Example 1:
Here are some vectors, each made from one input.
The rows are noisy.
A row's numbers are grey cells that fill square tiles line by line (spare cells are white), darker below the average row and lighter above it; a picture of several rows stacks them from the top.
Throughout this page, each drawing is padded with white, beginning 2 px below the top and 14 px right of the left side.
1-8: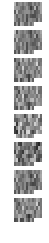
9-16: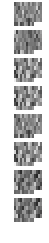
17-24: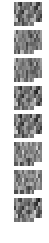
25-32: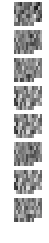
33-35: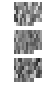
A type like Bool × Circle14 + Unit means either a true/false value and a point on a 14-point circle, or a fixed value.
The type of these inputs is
Line4.
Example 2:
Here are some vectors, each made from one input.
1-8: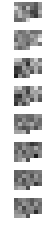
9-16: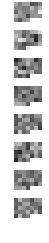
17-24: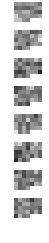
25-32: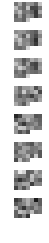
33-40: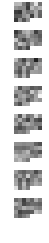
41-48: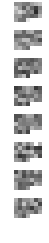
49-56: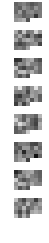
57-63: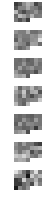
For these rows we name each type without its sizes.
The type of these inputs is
Label.
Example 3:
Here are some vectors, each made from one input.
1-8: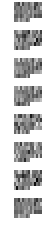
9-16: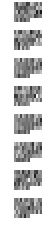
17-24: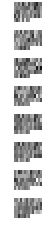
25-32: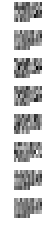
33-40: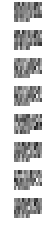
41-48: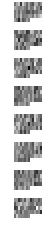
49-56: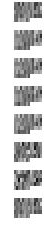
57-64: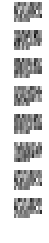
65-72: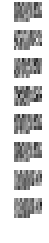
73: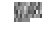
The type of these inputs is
Bool × Bool × Bool.
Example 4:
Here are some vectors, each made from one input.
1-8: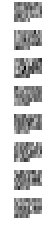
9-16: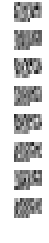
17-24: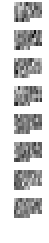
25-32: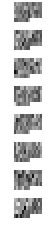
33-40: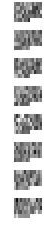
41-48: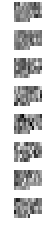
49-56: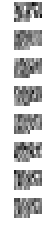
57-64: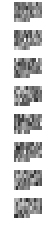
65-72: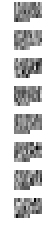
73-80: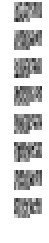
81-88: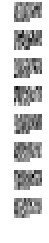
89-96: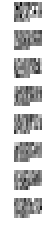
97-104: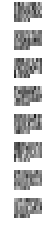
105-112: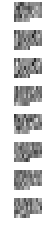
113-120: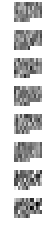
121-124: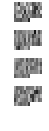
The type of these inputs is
Bool × Bool × Bool.
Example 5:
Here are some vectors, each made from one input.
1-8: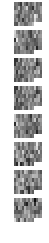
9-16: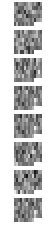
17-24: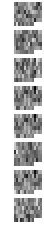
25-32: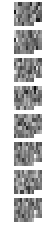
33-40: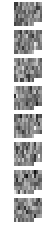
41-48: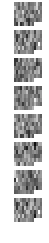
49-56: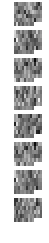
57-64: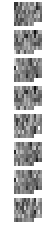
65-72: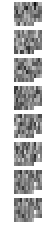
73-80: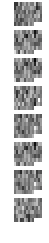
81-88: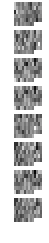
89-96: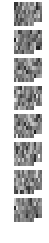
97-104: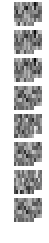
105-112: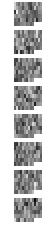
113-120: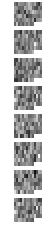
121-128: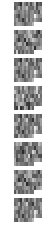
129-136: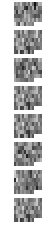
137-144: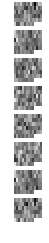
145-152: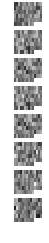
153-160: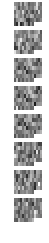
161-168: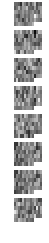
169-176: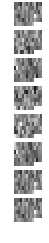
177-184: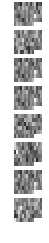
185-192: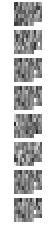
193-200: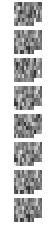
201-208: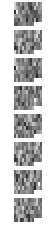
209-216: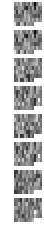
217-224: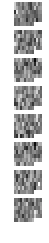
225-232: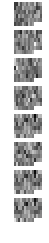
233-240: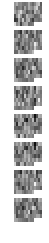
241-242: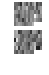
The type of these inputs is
Circle11.
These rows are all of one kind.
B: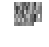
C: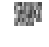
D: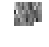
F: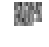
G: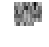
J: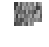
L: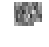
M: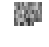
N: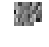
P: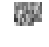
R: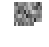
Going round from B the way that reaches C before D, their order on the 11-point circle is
B, G, L, R, J, F, C, N, D, M, P.
